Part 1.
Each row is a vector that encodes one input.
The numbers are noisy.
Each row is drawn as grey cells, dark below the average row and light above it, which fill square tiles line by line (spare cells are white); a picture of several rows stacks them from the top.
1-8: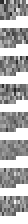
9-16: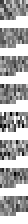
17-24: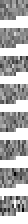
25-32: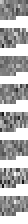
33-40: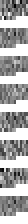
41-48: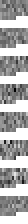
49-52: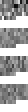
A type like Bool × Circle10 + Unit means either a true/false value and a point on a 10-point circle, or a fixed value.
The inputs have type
Circle10.
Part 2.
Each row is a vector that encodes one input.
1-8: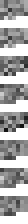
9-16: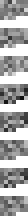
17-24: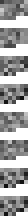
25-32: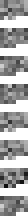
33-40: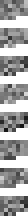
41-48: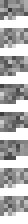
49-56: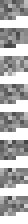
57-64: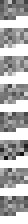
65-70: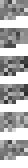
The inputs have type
Line9.
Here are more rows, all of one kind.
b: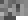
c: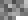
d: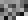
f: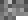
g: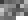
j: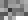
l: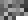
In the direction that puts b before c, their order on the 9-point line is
d, l, f, b, g, c, j.
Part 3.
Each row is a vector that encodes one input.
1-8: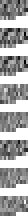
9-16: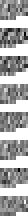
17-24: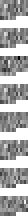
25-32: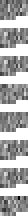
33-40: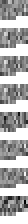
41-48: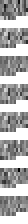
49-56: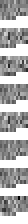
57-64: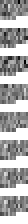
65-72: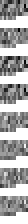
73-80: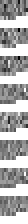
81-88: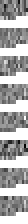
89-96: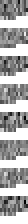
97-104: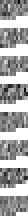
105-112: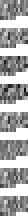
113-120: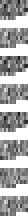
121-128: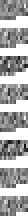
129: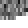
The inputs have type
Line7.
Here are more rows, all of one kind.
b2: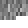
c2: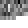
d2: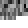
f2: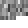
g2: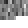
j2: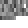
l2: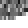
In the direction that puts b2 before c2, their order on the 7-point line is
f2, j2, g2, b2, c2, l2, d2.
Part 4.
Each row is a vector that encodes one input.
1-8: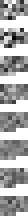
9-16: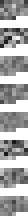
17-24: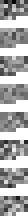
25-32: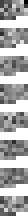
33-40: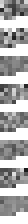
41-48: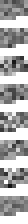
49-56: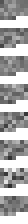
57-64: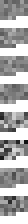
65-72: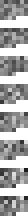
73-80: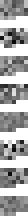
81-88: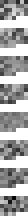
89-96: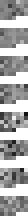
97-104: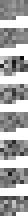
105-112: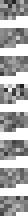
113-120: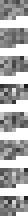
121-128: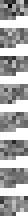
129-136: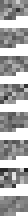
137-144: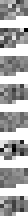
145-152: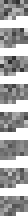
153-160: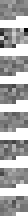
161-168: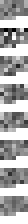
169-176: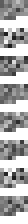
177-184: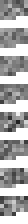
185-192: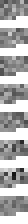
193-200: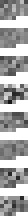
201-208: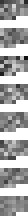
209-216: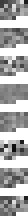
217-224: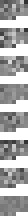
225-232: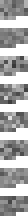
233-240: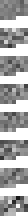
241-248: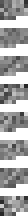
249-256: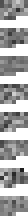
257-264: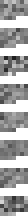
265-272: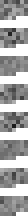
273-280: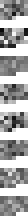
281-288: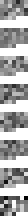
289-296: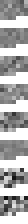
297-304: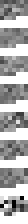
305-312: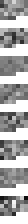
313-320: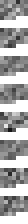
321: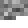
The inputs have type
Bool × Bool × Bool + Unit.
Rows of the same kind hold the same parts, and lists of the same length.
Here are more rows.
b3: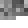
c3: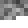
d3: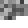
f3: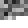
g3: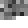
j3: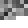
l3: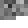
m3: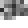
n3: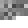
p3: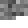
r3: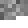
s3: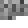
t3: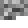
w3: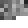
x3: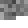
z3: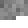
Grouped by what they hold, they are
b3, c3, d3, f3, g3, l3, m3, p3, r3, s3, t3, w3, x3, z3
j3, n3

